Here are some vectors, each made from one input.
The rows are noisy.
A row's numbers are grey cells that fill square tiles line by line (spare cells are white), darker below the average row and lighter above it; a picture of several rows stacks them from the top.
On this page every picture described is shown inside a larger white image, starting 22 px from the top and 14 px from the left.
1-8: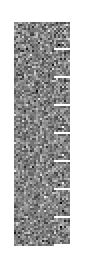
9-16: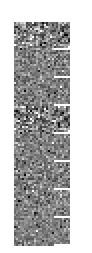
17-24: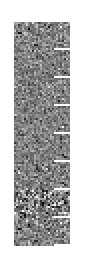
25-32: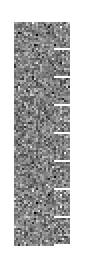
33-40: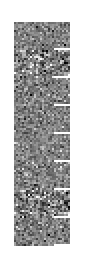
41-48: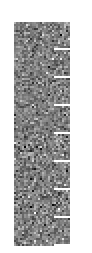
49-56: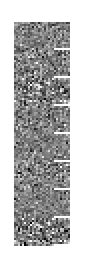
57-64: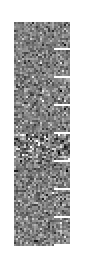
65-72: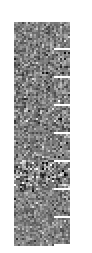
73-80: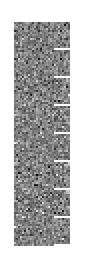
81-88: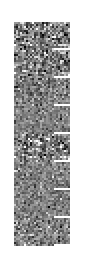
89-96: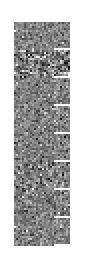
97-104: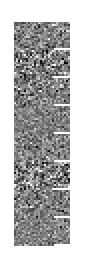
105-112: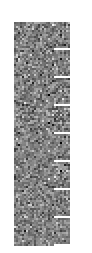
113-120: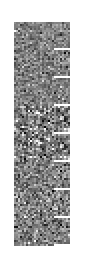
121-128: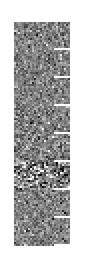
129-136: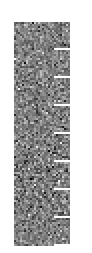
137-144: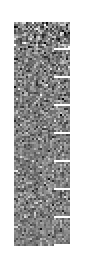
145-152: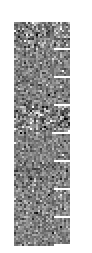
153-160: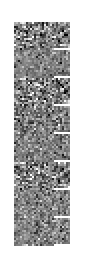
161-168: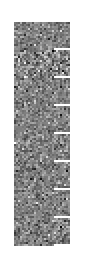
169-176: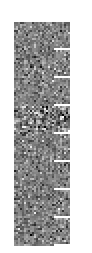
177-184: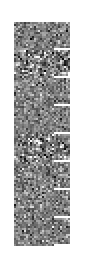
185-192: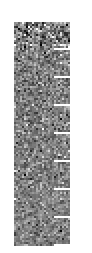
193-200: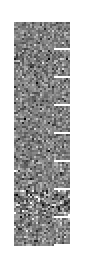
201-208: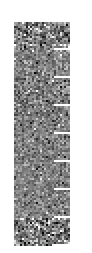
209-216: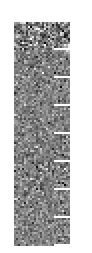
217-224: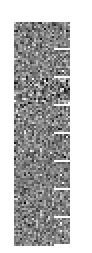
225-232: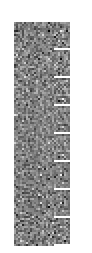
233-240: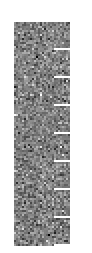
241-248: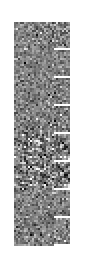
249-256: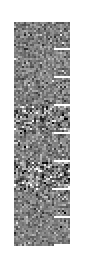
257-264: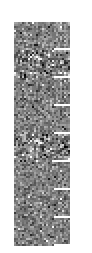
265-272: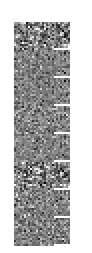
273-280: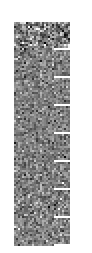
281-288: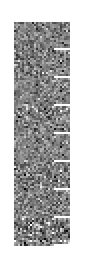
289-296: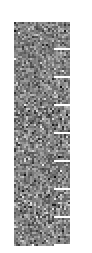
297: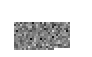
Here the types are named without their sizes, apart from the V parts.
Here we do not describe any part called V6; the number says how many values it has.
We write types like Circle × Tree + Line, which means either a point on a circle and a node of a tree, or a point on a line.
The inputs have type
(Circle + Unit) × Label × Line + V6.
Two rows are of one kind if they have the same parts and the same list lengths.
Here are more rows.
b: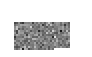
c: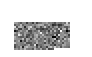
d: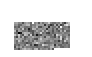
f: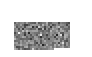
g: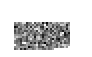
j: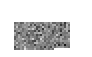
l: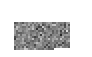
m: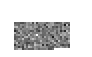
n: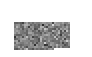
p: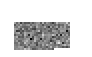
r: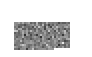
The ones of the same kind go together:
b, f, m, r
c, d, j, l, n, p
g

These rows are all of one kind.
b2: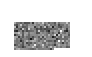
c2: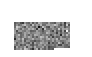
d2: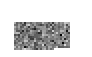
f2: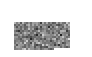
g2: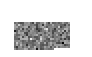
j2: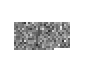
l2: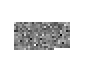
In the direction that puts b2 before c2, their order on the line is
g2, b2, l2, j2, d2, c2, f2.
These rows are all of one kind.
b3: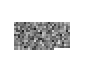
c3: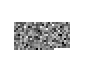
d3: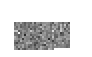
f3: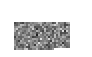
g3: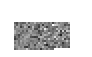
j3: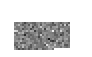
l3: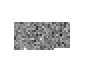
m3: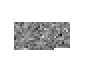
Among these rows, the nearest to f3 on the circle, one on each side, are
g3 and l3.
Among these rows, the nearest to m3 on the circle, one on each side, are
c3 and j3.
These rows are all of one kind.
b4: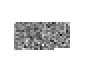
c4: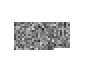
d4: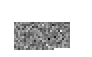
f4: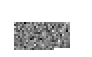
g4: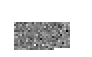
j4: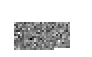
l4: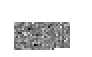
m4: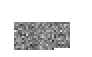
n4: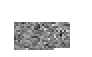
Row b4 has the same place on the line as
l4, m4 and n4.
